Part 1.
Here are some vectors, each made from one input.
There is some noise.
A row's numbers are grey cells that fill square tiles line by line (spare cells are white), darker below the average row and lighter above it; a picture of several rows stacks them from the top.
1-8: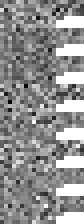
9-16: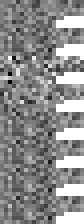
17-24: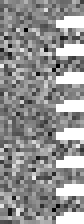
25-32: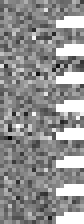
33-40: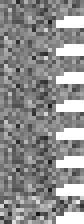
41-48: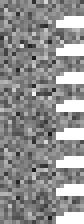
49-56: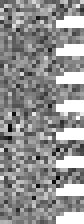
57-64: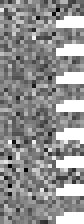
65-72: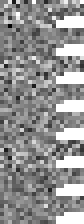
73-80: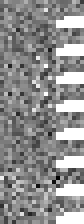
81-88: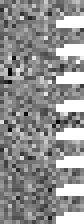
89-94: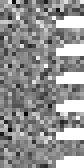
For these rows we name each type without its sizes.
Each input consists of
either a point on each of two lines, or a node of a tree.
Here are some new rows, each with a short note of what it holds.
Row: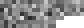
a node of a tree
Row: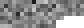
a node of a tree
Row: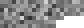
a node of a tree
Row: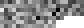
a point on each of two lines
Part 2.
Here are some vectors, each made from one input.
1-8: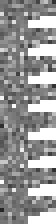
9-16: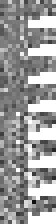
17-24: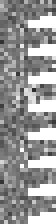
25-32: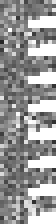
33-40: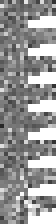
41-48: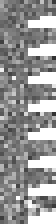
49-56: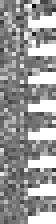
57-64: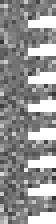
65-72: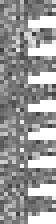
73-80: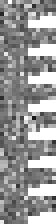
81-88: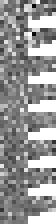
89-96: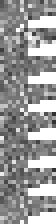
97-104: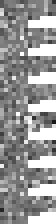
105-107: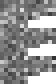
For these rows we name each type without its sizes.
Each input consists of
either a point on a line, or four true/false values.
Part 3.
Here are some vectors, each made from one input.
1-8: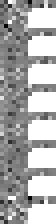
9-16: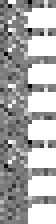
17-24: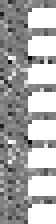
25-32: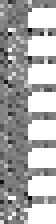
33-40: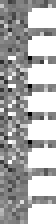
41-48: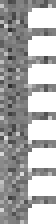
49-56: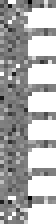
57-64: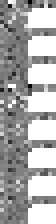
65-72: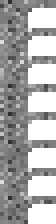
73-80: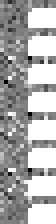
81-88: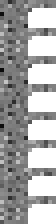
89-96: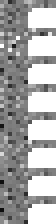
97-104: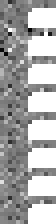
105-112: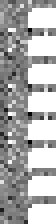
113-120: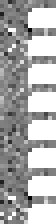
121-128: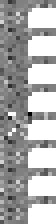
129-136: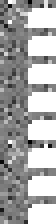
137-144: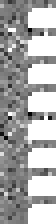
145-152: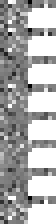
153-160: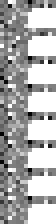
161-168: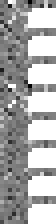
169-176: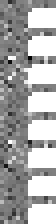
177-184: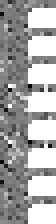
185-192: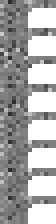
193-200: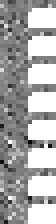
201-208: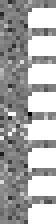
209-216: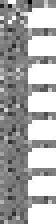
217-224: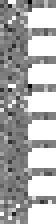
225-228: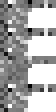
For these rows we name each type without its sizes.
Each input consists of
either a fixed value, or a point on each of two lines, or a node of a tree.
